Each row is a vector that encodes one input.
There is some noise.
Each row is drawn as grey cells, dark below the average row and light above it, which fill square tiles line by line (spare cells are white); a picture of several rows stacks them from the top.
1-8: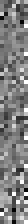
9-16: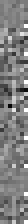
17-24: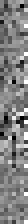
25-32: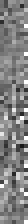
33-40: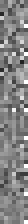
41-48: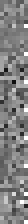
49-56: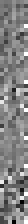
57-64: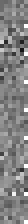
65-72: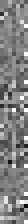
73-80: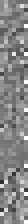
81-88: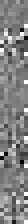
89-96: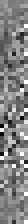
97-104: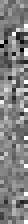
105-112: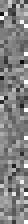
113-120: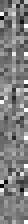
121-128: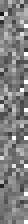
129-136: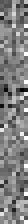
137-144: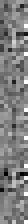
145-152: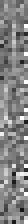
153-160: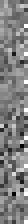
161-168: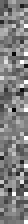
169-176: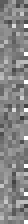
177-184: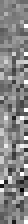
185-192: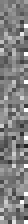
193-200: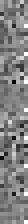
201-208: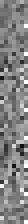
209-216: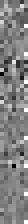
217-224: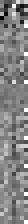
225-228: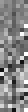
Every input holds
a point on an 8-point line, together with either a point on an 8-point line, or a node of a 10-node tree.
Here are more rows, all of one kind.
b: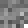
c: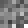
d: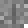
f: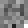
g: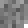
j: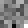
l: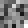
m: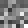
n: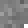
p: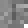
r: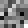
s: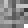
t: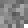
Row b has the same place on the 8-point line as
c, j, m and s.
